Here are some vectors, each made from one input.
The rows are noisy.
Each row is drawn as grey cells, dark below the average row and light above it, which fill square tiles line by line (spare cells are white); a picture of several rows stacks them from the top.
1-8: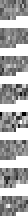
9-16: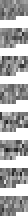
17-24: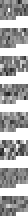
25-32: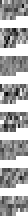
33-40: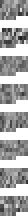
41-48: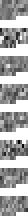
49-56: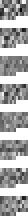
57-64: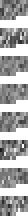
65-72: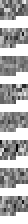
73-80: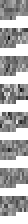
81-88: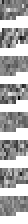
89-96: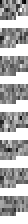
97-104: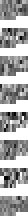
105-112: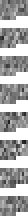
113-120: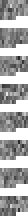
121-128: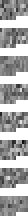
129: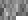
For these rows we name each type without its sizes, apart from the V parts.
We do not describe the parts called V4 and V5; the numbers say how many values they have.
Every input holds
a label, a true/false value, a value of V4 and a value of V5.
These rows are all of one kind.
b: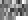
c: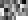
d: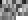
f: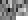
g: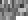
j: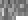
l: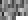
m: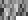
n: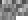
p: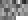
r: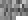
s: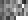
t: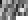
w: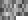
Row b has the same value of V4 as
d, f, j and t.
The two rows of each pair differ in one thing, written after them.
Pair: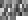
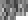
the value of V5
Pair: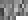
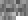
the value of V5
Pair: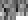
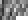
the value of V5
